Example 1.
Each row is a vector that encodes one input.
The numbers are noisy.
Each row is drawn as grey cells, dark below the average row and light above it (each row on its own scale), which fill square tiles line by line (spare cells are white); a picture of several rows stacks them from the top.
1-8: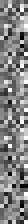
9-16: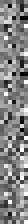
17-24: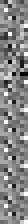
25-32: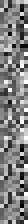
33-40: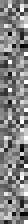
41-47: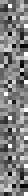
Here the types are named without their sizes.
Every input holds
a point on a line.
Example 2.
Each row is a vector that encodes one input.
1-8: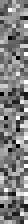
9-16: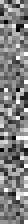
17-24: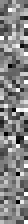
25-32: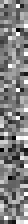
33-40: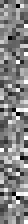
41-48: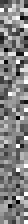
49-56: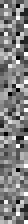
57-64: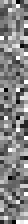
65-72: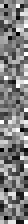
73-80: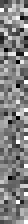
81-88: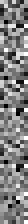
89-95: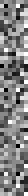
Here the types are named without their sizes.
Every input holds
four true/false values.
